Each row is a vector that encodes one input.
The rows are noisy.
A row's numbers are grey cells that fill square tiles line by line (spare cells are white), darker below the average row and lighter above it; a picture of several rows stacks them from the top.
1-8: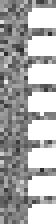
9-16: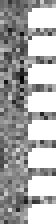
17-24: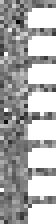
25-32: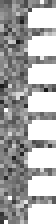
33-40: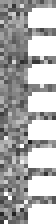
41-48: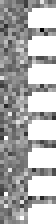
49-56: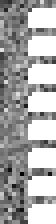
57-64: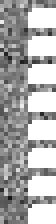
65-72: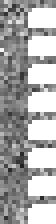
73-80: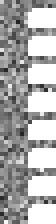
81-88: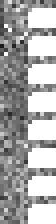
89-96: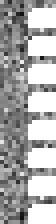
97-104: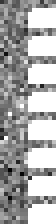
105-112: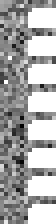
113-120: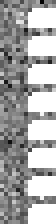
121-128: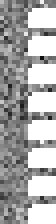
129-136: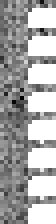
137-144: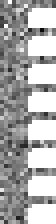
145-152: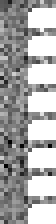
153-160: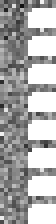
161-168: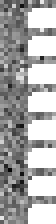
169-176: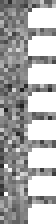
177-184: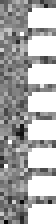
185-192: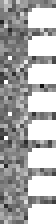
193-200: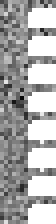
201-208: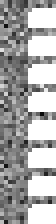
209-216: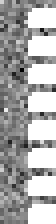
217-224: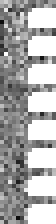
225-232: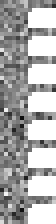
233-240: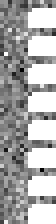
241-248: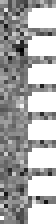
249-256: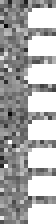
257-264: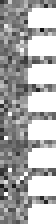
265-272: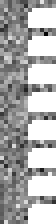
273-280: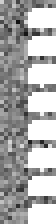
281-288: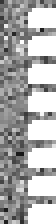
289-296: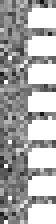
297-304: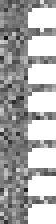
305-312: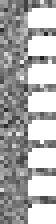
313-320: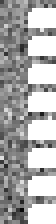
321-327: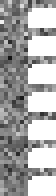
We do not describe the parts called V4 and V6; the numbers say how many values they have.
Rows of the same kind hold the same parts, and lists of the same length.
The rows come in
2 kinds.
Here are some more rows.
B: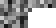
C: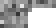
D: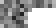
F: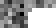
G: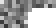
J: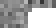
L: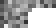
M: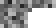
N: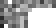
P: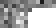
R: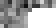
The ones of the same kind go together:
B, D, F, G, M, R
C, J, L, N, P

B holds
three true/false values, a value of V4 and a value of V6.
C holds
a node of a 14-node tree, a value of V4 and a value of V6.
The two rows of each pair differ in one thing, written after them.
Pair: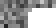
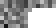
the value of V6
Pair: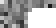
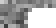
one of the three true/false values
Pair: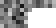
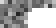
the value of V4
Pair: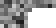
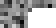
the value of V6
